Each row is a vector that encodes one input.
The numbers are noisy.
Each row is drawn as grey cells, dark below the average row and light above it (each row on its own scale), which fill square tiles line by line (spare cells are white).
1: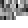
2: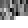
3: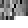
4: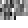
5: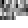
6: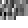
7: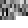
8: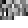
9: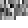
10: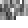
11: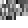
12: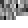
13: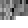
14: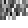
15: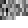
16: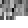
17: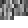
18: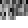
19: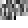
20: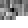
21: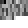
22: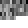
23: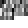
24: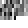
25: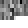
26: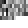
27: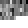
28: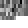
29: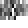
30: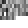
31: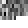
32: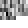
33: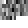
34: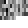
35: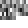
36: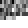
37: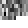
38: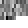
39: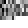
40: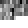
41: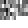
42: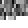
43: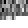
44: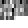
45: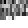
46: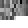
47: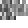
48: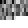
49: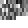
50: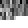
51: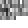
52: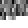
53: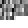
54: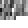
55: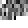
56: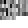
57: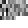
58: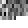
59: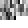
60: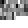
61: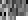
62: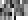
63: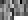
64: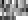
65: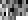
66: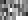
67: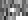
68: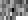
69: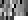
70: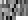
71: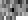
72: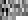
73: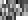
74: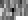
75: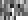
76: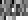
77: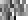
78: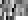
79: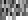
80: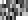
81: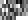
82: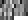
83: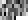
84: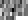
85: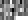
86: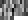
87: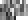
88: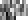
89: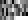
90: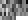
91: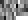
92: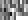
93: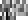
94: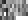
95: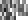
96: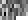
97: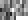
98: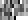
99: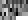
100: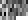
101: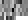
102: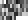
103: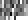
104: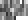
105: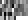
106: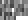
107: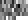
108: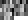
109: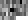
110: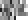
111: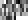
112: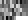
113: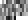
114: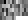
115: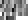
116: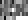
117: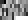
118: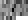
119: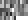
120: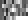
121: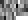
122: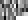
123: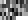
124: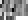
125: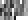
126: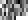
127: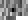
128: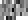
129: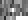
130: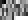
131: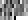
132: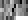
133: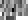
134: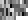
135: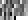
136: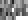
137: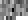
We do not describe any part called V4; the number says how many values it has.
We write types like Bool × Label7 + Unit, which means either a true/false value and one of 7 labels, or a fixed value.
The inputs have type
List2(Label7 × V4).
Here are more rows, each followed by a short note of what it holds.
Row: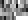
the empty list
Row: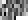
a list of one item
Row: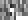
a list of two items
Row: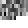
a list of one item
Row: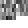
a list of one item
